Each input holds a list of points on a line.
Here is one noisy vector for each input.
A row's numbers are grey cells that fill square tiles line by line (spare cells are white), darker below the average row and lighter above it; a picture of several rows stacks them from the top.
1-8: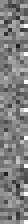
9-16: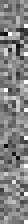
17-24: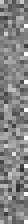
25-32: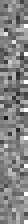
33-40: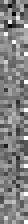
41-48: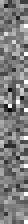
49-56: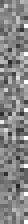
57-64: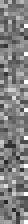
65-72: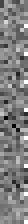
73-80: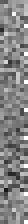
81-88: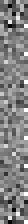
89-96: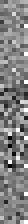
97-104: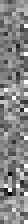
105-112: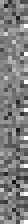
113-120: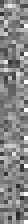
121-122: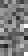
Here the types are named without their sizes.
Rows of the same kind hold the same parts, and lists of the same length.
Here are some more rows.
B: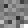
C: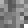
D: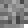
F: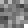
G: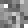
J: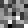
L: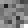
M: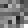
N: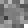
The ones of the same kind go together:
B, D, L, M
C, F, G, N
J

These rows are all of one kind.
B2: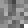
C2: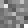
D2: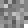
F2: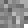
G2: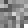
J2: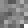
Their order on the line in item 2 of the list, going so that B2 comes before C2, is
B2, D2, C2, F2, J2, G2.
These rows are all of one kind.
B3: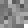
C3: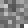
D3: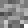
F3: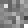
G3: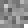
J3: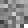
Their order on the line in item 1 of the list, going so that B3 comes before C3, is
F3, G3, B3, J3, C3, D3.
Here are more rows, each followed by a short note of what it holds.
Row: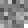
a list of two items
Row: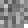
a list of two items
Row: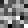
the empty list
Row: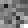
a list of one item
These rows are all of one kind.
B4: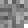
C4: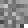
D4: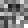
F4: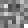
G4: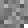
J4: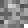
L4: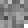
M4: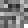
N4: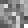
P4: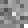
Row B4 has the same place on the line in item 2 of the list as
G4, J4 and N4.
